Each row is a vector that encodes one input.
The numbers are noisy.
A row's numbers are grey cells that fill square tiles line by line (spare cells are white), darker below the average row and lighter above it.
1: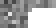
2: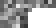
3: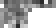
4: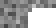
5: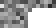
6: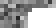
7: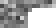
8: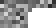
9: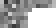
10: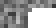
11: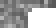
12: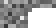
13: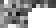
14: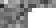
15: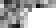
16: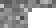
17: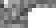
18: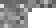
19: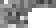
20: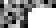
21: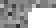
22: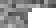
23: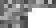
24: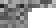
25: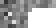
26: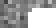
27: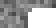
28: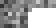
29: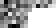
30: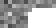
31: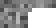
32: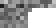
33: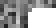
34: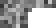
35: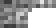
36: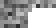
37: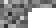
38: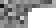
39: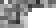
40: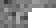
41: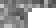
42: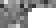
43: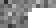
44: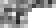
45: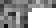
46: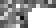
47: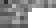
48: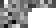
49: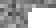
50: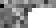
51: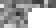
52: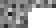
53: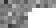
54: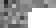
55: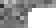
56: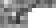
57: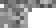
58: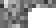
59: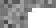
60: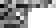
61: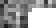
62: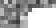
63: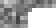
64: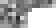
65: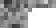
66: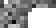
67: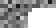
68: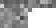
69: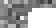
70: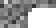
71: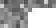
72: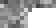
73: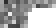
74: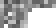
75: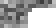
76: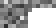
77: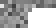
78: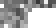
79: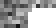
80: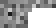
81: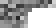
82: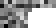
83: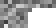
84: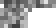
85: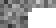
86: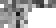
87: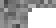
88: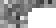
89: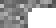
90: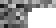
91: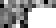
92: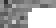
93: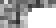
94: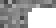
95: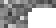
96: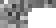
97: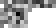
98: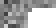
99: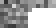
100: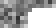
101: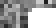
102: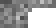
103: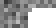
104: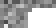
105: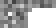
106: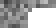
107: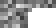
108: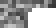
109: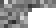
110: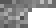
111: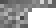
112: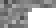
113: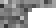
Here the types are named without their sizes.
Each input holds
a true/false value, together with either a label, or a point on a line.
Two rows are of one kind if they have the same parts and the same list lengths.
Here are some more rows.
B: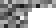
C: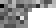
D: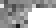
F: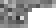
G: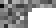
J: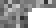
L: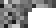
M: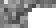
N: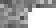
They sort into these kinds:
B, D, G, L, N
C, F, J, M

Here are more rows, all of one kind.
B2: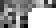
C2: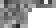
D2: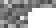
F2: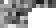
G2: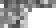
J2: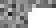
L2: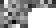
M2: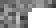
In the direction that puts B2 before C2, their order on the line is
L2, G2, B2, M2, C2, F2, D2, J2.
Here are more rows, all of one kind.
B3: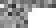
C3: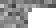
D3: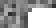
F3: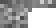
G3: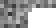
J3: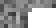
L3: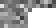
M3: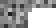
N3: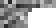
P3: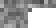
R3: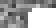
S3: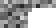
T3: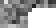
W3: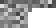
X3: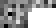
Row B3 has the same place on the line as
G3, M3, S3 and X3.
